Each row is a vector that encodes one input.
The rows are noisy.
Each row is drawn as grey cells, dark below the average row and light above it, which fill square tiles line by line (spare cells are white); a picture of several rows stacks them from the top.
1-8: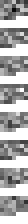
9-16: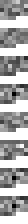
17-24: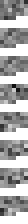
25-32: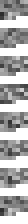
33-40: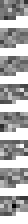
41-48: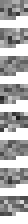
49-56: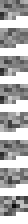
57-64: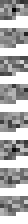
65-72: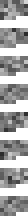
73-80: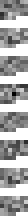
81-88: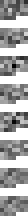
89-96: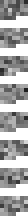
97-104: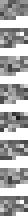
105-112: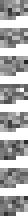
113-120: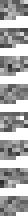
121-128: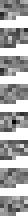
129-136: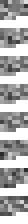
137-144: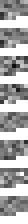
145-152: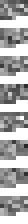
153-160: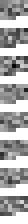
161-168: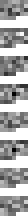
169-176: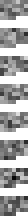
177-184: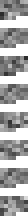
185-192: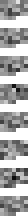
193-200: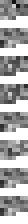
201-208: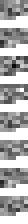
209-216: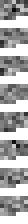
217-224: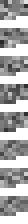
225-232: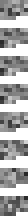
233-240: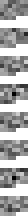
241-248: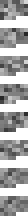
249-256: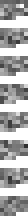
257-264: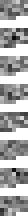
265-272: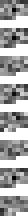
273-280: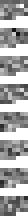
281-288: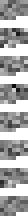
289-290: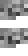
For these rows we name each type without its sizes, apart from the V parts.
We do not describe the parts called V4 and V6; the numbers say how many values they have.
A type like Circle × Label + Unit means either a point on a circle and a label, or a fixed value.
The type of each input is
Bool × V4 + Line + V6.
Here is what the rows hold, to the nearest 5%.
About 35% of them hold a point on a line. About 40% of them hold a true/false value and a value of V4. The rest hold a value of V6.
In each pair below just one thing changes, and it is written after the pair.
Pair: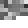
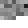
the true/false value
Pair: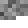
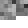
the value of V4
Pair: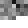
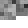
the value of V4
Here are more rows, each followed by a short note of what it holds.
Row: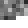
a value of V6
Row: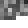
a value of V6
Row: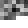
a value of V6
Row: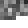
a value of V6
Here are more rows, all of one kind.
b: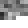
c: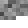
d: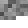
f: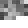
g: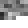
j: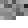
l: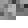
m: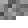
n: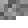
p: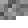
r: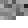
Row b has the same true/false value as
f and g.
